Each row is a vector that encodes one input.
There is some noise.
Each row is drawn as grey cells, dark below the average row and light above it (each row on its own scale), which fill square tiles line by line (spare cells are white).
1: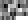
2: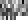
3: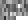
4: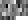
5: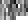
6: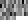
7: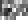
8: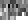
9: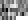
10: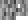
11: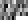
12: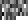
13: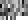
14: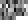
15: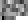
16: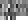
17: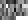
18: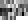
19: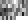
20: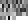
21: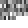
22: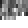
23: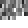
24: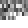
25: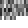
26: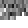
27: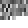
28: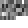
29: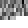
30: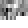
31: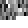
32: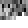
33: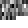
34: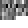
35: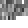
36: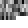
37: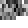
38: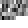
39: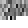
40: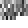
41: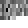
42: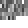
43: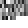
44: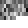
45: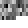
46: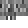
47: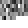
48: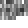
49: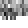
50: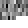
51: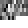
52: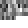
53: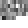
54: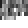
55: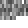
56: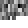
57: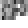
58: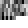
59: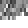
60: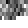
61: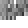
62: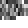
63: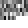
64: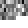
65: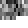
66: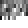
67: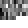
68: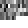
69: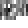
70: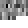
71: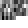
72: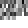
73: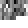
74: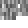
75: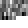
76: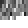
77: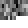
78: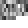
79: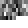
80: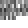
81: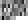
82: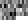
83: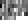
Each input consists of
one of 5 labels and a point on an 8-point line.
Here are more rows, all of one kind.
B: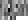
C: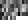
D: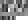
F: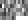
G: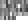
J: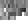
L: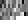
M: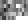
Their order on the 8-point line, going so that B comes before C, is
L, D, M, F, G, J, B, C.
